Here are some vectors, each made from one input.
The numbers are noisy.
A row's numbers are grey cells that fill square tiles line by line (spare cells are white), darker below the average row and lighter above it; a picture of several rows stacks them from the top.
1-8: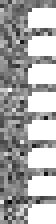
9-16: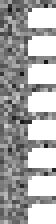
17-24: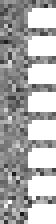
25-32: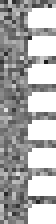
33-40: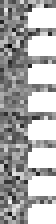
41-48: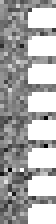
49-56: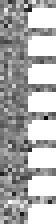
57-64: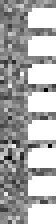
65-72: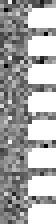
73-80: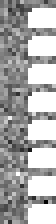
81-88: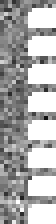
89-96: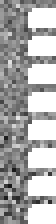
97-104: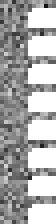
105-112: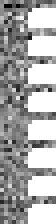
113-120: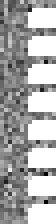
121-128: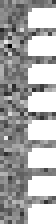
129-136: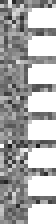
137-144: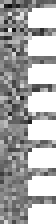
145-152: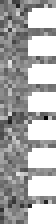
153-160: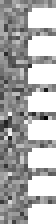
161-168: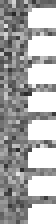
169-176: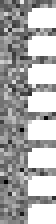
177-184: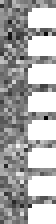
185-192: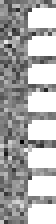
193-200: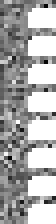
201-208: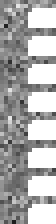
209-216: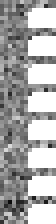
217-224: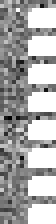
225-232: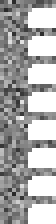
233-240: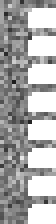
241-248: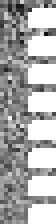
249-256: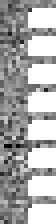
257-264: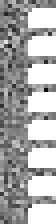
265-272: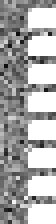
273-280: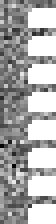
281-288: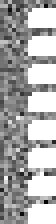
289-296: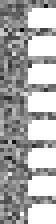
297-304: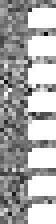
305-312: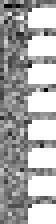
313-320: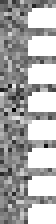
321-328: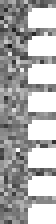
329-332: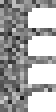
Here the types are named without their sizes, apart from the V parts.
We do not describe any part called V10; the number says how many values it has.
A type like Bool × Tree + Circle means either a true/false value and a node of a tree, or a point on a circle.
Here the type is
Circle × List(V10) + List(Line).
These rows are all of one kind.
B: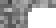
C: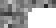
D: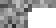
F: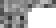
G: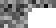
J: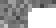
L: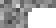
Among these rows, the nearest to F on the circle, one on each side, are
B and C.
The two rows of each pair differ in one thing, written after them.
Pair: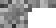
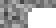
the value of V10 in item 1 of the list
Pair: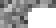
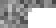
the value of V10 in item 2 of the list
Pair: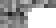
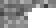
the value of V10 in item 2 of the list
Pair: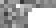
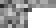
the value of V10 in item 1 of the list
